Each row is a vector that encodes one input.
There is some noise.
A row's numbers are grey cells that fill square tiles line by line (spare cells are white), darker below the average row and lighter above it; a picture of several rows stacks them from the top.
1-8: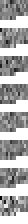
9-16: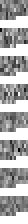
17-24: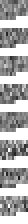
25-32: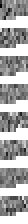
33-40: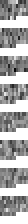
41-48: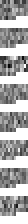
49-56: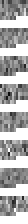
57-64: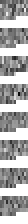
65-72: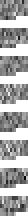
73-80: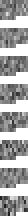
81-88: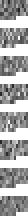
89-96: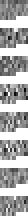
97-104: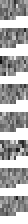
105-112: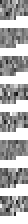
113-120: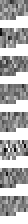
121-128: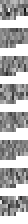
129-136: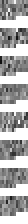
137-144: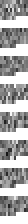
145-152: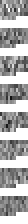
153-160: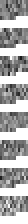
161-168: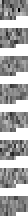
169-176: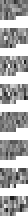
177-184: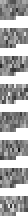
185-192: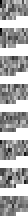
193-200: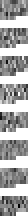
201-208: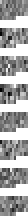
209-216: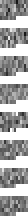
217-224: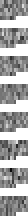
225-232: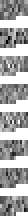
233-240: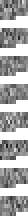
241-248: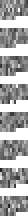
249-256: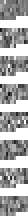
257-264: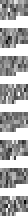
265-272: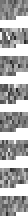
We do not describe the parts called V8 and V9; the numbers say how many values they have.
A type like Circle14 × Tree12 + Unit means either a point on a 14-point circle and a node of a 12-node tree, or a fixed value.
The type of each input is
Line5 × ((Line7 + V9) × V8 + Tree10).
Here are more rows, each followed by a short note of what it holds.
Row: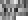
a point on a 5-point line and a node of a 10-node tree
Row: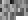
a point on a 5-point line, a point on a 7-point line and a value of V8
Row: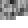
a point on a 5-point line, a point on a 7-point line and a value of V8
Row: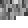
a point on a 5-point line and a node of a 10-node tree
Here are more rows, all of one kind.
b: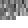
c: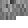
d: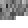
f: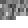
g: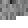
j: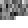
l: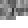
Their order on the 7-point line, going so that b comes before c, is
g, l, b, j, c, d, f.
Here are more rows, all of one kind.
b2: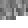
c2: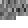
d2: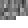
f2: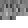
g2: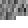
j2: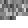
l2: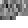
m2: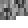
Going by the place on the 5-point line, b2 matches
c2 and d2.
